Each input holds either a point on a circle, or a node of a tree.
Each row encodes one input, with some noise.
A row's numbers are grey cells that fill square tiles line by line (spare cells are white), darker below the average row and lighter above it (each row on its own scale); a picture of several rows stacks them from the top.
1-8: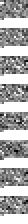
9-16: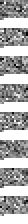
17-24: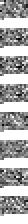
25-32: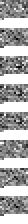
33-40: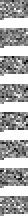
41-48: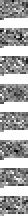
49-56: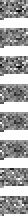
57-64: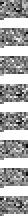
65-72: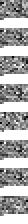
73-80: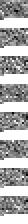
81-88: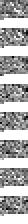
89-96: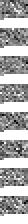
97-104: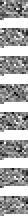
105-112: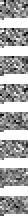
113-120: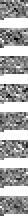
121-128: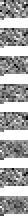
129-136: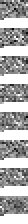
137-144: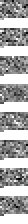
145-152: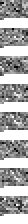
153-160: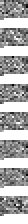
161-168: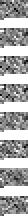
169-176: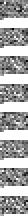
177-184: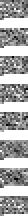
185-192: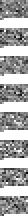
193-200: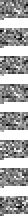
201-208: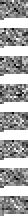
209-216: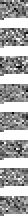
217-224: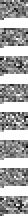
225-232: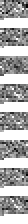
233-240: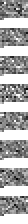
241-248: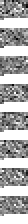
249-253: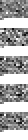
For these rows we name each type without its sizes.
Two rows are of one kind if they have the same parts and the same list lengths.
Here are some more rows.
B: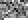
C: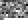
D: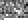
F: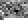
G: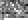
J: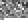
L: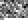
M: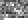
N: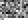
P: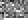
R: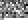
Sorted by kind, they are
B, F
C, D, G, J, L, M, N, P, R

